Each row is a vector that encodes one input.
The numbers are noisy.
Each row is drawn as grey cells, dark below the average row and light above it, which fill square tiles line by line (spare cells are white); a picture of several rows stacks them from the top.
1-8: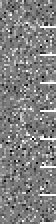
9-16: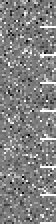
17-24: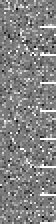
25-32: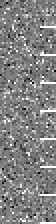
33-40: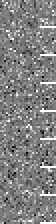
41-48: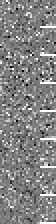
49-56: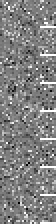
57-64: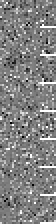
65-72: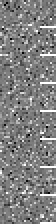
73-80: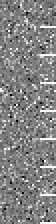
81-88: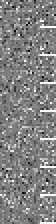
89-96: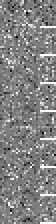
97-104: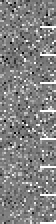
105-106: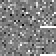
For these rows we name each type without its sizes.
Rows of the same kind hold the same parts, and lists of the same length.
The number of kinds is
2.
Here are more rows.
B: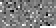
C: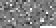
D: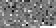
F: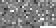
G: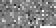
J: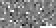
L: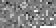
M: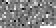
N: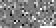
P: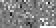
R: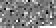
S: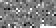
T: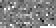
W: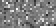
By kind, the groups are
B, D, G, L, M, R, T
C, F, J, N, P, S, W

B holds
a point on a circle and a point on a line.
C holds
a point on a line.
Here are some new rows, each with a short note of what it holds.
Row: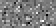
a point on a line
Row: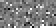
a point on a line
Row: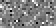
a point on a circle and a point on a line
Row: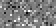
a point on a circle and a point on a line
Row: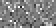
a point on a line
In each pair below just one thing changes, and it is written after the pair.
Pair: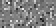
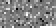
the place on the circle
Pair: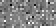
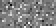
the place on the circle
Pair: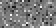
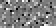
the place on the line
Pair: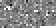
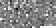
the place on the line
